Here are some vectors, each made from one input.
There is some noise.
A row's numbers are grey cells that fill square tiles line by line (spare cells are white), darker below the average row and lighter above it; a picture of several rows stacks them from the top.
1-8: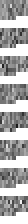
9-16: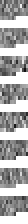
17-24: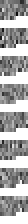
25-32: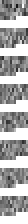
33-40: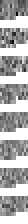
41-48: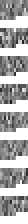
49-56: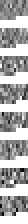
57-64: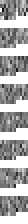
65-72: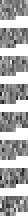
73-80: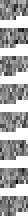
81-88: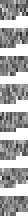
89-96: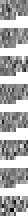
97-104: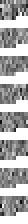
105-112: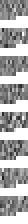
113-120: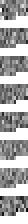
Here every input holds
a point on each of two 5-point lines, together with either a point on a 4-point line and a true/false value, or a point on a 5-point line.
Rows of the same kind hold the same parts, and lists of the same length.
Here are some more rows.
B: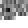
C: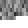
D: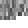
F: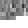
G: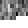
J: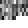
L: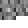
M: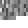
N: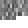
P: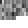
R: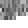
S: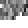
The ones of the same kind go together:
B, C, D, F, M, N, P, R
G, J, L, S

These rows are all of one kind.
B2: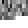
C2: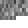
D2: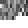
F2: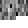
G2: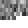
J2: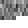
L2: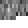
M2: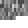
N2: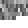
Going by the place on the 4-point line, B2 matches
D2, G2 and J2.
